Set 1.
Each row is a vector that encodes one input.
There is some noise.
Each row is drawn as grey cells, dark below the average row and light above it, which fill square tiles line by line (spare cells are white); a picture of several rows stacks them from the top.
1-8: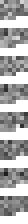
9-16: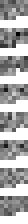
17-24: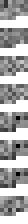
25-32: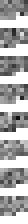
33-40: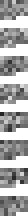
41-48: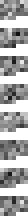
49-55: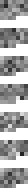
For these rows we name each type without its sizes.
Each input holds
a label.
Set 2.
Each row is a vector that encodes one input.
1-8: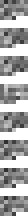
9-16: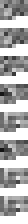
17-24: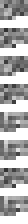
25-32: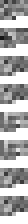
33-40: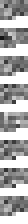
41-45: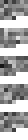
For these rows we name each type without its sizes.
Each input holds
a label.
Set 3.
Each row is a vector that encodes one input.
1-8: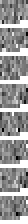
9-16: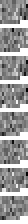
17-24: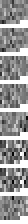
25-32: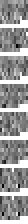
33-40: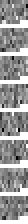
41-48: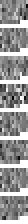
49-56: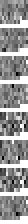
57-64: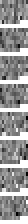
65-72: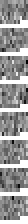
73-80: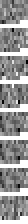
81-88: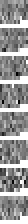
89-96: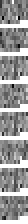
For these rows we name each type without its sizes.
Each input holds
either a point on a circle, or a fixed value.
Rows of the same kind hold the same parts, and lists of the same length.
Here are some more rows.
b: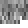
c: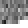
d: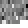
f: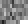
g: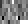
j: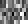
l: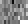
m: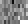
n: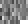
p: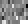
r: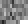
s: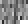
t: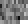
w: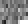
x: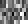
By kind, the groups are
b, c, d, f, g, l, m, n, p, r, s, t, w
j, x

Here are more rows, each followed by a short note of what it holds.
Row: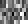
a fixed value
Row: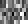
a fixed value
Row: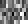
a fixed value
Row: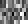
a fixed value
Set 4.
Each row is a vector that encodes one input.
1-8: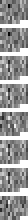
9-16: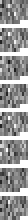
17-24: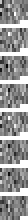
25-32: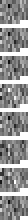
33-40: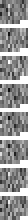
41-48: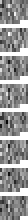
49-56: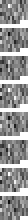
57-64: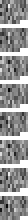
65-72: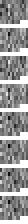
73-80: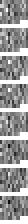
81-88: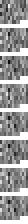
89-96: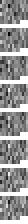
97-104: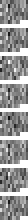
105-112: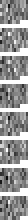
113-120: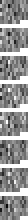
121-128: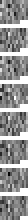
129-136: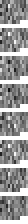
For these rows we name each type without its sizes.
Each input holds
four true/false values.
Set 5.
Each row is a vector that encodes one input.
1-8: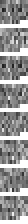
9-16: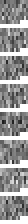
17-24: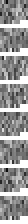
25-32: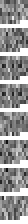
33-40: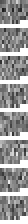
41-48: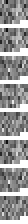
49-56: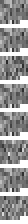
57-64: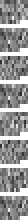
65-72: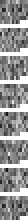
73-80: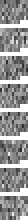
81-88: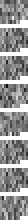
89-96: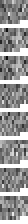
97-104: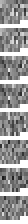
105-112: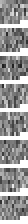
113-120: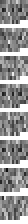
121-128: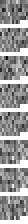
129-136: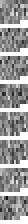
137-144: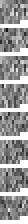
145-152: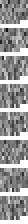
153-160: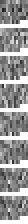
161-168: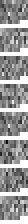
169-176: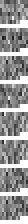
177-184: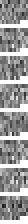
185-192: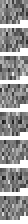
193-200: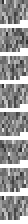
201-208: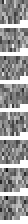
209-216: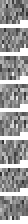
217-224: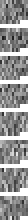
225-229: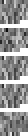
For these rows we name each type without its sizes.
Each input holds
a point on a circle.
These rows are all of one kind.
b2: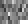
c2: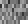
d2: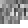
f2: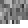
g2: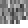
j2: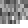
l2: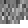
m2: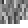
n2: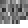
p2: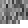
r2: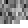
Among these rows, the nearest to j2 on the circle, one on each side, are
d2 and r2.
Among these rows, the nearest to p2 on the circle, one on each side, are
c2 and f2.
